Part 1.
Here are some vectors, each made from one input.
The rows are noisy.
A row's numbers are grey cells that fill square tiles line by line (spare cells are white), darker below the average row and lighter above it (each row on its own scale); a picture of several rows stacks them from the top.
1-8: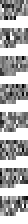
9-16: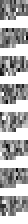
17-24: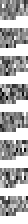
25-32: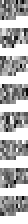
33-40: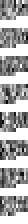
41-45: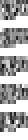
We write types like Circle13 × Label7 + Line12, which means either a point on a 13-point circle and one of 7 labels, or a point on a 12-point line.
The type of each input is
Tree9.
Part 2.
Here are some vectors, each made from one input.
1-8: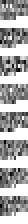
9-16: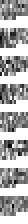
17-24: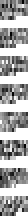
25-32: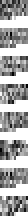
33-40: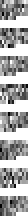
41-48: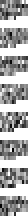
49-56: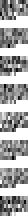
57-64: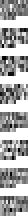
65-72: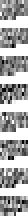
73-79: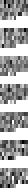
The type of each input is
Bool × Bool × Bool.
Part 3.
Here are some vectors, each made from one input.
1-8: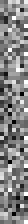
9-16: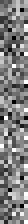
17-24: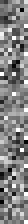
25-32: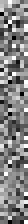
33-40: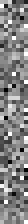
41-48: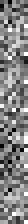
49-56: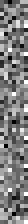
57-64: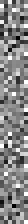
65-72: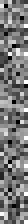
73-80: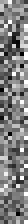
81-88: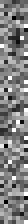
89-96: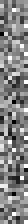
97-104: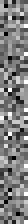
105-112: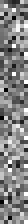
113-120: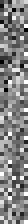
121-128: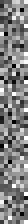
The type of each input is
Line6.
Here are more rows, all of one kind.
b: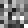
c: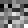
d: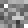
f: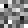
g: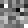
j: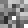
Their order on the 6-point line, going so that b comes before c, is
j, b, f, c, g, d.
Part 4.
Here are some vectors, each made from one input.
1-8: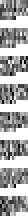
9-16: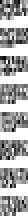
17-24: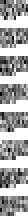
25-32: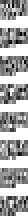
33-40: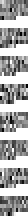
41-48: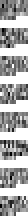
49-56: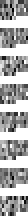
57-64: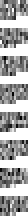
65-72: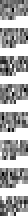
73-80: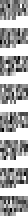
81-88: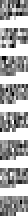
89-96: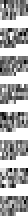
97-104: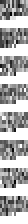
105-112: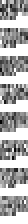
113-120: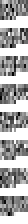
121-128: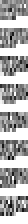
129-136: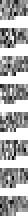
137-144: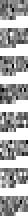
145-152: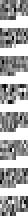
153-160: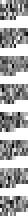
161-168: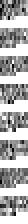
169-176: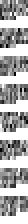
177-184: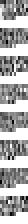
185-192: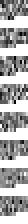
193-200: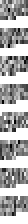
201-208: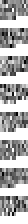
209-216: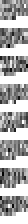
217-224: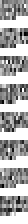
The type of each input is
Bool × Bool × Bool × Bool.
